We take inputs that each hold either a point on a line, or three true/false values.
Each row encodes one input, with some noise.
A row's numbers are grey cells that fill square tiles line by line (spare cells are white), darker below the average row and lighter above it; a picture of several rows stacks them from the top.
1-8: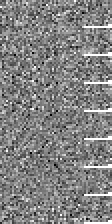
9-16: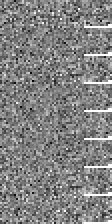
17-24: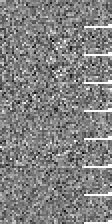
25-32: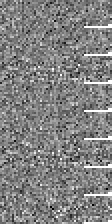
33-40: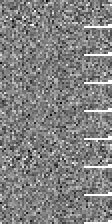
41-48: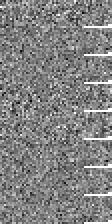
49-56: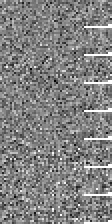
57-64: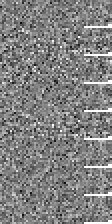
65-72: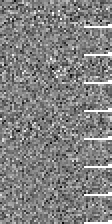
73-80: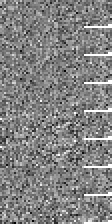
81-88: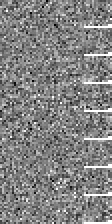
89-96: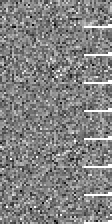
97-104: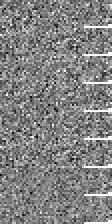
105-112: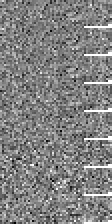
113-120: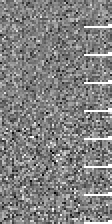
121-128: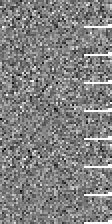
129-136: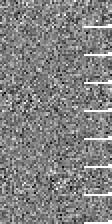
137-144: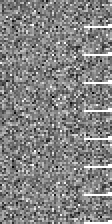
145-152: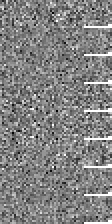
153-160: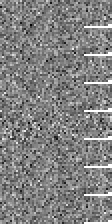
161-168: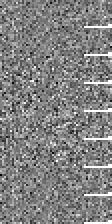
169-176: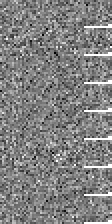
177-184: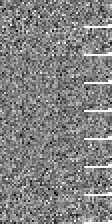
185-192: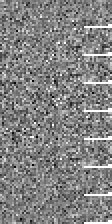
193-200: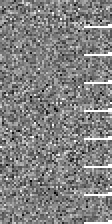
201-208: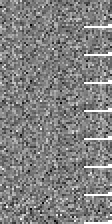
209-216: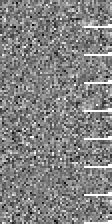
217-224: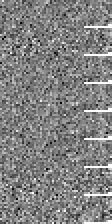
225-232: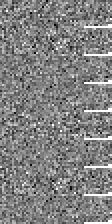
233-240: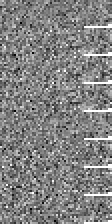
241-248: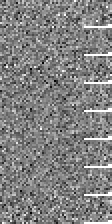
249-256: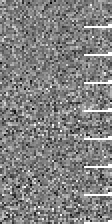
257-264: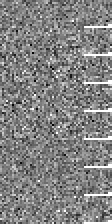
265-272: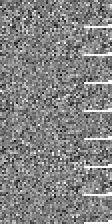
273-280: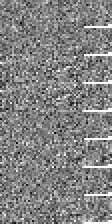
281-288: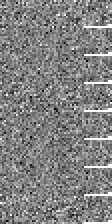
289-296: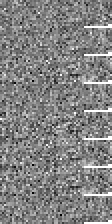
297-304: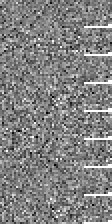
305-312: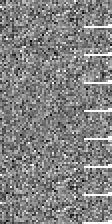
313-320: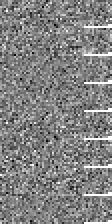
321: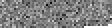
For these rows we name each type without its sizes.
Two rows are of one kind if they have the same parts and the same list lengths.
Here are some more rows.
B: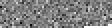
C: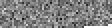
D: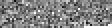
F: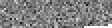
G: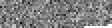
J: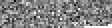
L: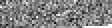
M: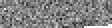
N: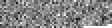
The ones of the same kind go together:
B, C, F, G, M
D, J, L, N

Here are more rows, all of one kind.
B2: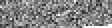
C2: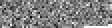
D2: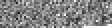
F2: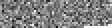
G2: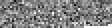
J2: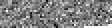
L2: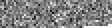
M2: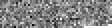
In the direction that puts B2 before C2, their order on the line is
L2, B2, D2, M2, J2, C2, F2, G2.
